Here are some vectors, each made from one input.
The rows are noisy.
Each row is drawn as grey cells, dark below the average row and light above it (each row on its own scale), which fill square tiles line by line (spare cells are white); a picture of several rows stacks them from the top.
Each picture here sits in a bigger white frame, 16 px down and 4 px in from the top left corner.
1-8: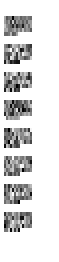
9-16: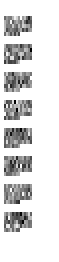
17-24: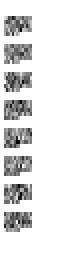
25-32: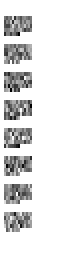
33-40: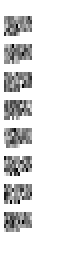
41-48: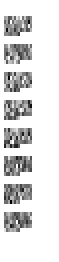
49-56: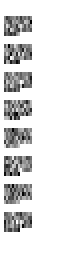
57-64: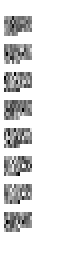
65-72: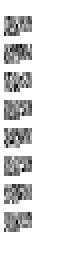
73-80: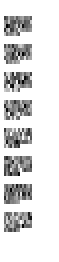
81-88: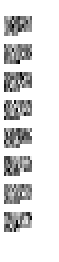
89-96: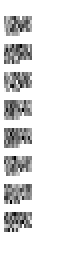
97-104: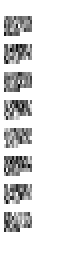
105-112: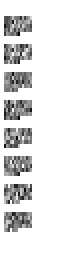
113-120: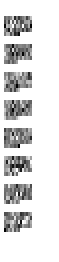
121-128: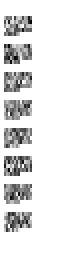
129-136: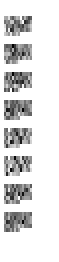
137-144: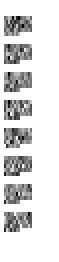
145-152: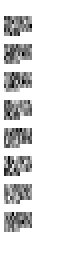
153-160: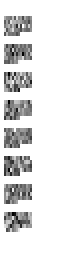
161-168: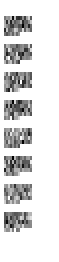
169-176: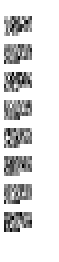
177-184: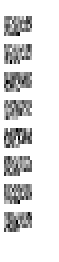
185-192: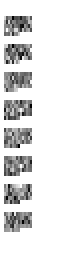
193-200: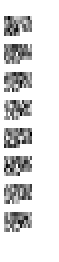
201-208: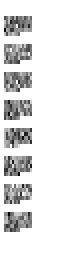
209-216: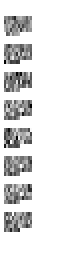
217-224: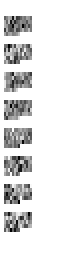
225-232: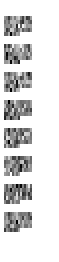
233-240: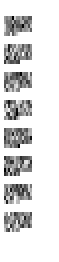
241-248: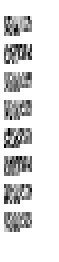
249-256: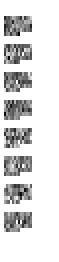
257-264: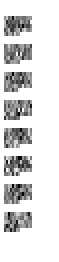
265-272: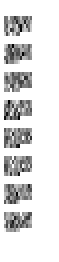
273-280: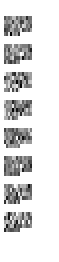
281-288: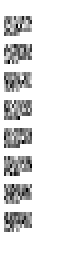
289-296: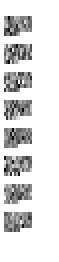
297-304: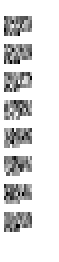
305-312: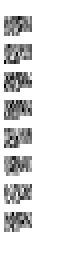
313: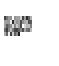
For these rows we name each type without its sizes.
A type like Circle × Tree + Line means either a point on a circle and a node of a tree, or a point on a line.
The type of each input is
Bool × (Tree + Unit).
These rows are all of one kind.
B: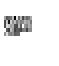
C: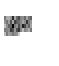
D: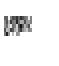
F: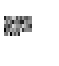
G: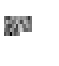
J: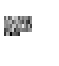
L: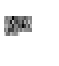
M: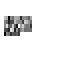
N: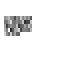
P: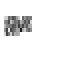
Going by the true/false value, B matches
F, G, J and M.
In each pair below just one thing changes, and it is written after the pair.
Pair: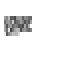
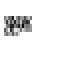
the node of the tree
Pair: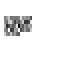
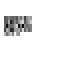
the node of the tree
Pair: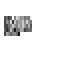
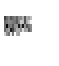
the true/false value
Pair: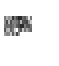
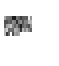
the node of the tree
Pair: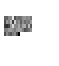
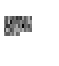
the true/false value
